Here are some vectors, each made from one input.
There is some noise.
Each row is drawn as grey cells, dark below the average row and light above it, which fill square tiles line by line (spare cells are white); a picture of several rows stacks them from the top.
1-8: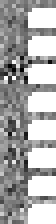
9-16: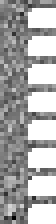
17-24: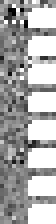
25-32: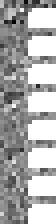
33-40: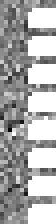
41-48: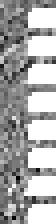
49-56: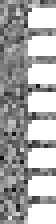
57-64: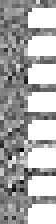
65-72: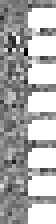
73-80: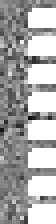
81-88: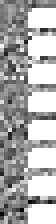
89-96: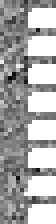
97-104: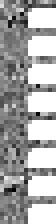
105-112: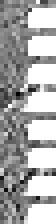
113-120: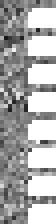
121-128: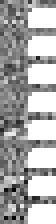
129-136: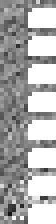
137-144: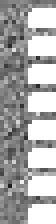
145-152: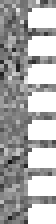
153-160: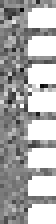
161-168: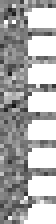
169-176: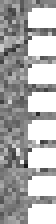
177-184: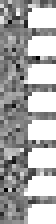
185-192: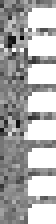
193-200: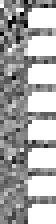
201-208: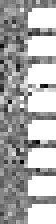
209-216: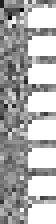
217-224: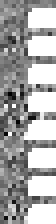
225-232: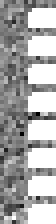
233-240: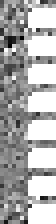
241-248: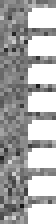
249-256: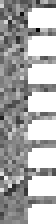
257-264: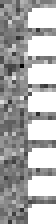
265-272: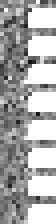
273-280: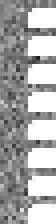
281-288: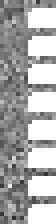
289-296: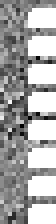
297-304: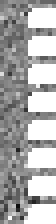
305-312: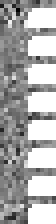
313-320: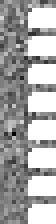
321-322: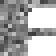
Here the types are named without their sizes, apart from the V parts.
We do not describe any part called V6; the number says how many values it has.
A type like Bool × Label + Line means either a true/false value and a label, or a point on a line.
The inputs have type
List(Bool × (Line + V6)).
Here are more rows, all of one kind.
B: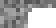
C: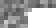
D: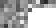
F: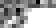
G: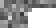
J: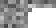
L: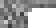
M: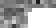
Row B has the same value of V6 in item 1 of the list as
D and G.
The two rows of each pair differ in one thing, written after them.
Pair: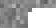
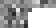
the true/false value in item 2 of the list
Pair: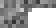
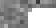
the true/false value in item 2 of the list
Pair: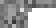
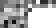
the value of V6 in item 1 of the list
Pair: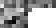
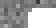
the value of V6 in item 2 of the list
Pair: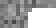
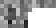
the true/false value in item 1 of the list
